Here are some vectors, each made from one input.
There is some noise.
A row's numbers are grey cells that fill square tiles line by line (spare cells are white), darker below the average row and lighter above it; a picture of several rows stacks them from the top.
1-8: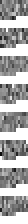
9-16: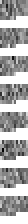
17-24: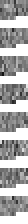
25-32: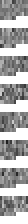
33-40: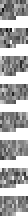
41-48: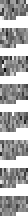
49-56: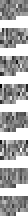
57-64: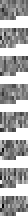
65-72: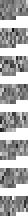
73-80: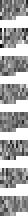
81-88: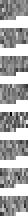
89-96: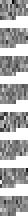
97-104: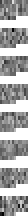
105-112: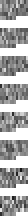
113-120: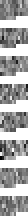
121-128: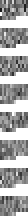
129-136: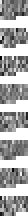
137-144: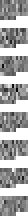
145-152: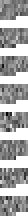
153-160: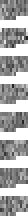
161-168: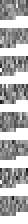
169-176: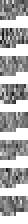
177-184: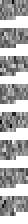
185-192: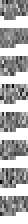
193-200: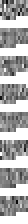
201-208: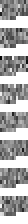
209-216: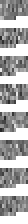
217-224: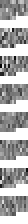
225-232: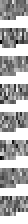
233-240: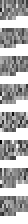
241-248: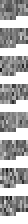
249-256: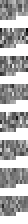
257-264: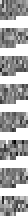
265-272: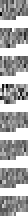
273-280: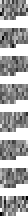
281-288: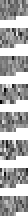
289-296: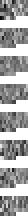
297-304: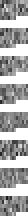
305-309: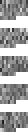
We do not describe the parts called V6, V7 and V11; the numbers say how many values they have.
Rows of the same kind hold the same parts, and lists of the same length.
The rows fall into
2 kinds.
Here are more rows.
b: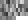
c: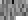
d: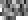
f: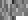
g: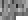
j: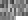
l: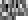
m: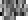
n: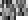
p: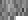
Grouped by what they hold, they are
b, c, f, g, j, l, p
d, m, n

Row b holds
a point on a 5-point circle, a true/false value, a value of V7 and a value of V11.
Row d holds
a node of a 10-node tree, a value of V6 and a value of V11.
